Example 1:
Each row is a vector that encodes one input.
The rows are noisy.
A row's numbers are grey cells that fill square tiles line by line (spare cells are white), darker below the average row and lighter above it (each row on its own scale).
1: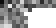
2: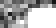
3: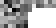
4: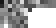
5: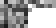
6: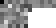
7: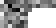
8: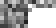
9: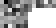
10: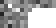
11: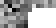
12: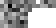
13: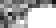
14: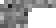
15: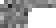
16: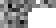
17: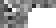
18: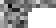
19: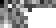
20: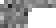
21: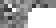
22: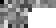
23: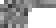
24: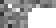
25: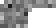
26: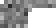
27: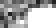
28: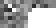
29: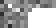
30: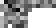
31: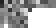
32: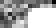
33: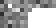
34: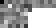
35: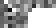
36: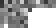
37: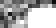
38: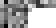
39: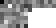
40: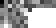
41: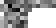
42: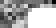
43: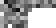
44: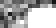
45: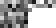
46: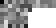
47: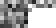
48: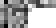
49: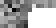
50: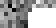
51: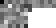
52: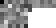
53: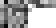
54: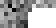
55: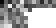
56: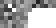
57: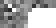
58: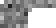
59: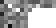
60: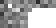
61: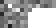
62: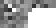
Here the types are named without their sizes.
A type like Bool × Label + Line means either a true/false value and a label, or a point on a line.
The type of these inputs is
Bool × Bool × Bool + Unit.
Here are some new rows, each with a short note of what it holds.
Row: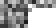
three true/false values
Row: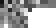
three true/false values
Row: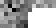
three true/false values
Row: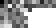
three true/false values
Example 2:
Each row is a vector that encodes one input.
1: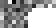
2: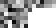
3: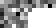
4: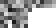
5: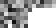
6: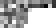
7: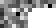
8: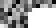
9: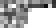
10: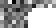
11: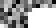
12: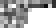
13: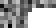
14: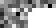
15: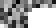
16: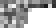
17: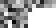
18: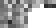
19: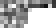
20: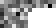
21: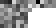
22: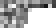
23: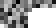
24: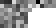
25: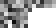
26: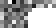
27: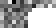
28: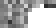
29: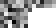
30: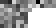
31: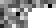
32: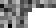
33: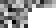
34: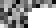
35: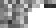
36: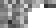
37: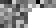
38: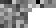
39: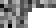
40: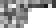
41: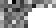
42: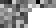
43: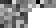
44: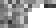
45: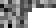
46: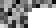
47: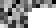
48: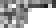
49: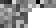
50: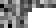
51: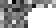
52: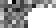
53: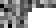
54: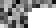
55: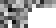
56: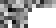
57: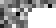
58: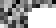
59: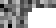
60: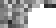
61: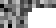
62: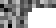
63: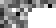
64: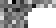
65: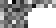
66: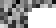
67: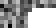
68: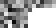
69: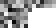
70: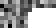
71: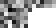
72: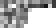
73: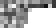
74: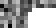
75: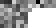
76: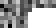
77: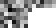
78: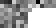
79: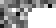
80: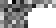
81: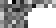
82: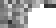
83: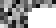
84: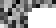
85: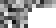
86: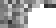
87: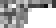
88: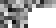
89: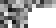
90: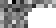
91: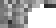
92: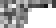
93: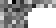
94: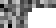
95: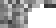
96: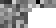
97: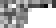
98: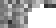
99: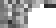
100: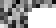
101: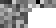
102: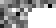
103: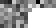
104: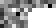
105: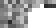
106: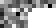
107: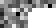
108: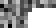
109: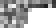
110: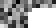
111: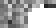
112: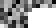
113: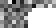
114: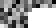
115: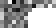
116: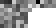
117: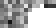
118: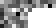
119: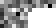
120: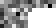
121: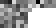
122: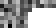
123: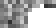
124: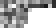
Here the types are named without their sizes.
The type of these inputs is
Label.
